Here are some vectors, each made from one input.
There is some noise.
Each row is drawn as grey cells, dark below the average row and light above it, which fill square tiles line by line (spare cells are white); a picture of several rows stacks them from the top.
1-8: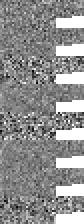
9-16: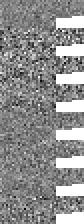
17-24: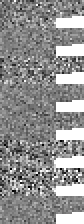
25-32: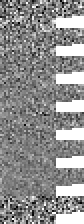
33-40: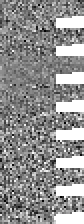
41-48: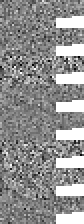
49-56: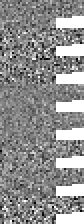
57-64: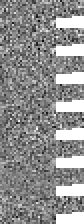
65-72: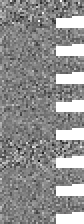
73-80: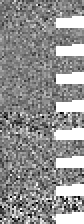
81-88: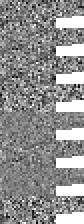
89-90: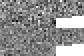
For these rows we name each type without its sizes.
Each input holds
either a node of a tree, or a list of points on a line.
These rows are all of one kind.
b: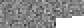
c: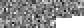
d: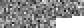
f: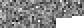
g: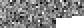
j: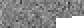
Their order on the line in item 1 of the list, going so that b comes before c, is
b, f, j, c, g, d.
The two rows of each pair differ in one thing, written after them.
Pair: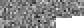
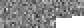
the place on the line in item 1 of the list
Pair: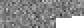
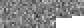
the place on the line in item 2 of the list
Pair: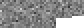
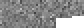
the place on the line in item 1 of the list
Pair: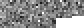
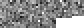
the place on the line in item 2 of the list
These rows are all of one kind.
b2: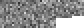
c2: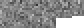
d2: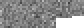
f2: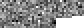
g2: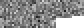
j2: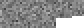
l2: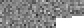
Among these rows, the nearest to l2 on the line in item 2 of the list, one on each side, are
c2 and j2.
